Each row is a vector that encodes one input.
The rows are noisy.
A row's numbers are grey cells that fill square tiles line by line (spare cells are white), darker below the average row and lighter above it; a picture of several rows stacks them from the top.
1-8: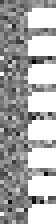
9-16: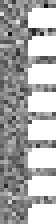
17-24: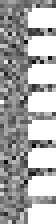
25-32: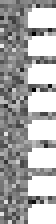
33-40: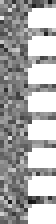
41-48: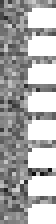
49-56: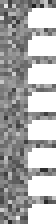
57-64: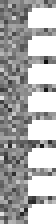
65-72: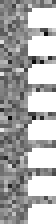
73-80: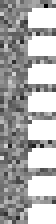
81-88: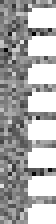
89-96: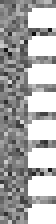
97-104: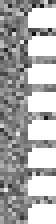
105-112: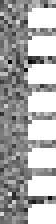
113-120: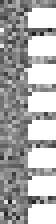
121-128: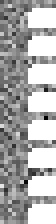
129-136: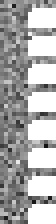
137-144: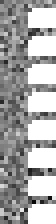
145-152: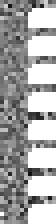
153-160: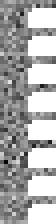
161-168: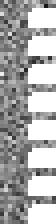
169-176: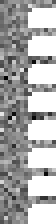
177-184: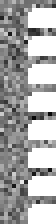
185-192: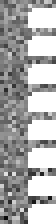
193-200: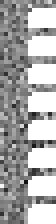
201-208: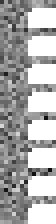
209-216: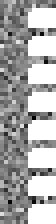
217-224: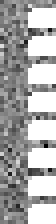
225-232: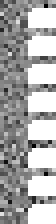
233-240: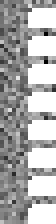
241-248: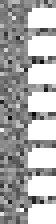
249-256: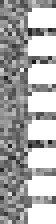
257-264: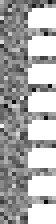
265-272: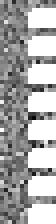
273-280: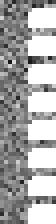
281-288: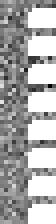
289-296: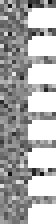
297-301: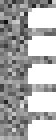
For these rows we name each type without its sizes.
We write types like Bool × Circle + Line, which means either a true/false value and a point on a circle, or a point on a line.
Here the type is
Bool × Label.
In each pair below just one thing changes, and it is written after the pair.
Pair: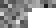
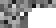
the true/false value
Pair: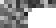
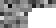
the label
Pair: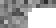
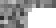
the label
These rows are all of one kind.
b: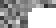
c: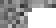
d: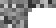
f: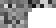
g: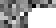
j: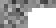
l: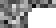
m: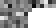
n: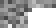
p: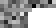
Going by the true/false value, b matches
c, j and n.
